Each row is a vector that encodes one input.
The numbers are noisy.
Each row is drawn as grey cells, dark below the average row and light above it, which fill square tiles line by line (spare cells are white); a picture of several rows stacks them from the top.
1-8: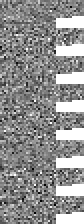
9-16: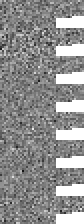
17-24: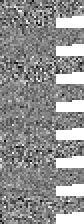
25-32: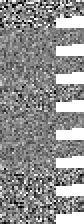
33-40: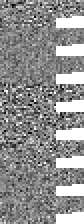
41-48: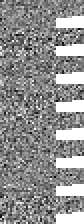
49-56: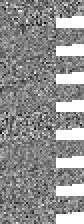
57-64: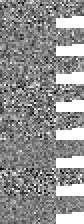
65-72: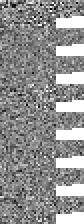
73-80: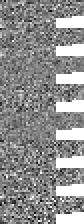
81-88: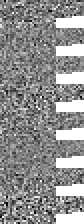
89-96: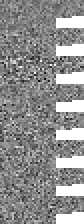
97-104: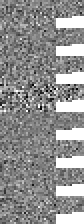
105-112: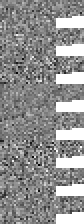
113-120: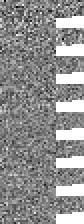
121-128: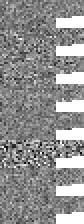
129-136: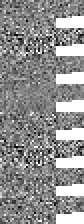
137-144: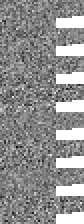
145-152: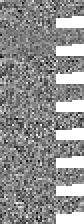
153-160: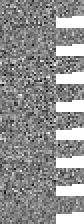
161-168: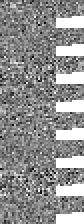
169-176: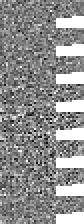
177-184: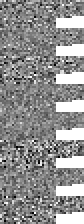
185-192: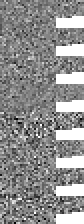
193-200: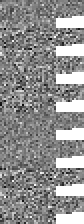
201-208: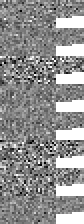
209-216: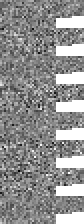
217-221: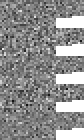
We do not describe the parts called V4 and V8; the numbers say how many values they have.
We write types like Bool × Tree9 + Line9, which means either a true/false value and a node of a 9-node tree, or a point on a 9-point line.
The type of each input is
(Bool × Bool × Bool × Bool + V4) × V8 + Circle9.
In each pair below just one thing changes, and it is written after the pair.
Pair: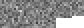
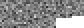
the value of V8
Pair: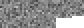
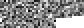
the value of V8
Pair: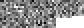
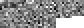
one of the four true/false values
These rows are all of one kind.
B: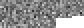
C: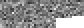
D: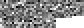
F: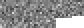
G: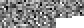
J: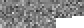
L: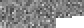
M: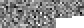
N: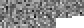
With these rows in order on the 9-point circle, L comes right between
B and F.
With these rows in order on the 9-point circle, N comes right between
C and G.
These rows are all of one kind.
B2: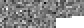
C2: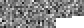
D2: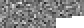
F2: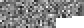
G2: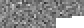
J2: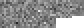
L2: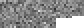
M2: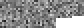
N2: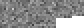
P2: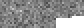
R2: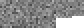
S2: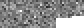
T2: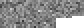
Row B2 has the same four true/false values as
D2, G2 and N2.
